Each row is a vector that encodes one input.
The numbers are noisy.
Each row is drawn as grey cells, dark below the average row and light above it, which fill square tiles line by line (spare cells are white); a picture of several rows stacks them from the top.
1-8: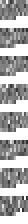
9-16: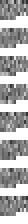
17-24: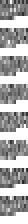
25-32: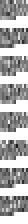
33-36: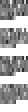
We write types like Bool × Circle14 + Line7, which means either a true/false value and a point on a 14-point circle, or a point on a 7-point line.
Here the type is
Line4 + Line5.
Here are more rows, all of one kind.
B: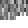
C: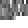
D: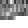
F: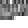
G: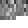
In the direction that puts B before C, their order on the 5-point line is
B, G, D, F, C.
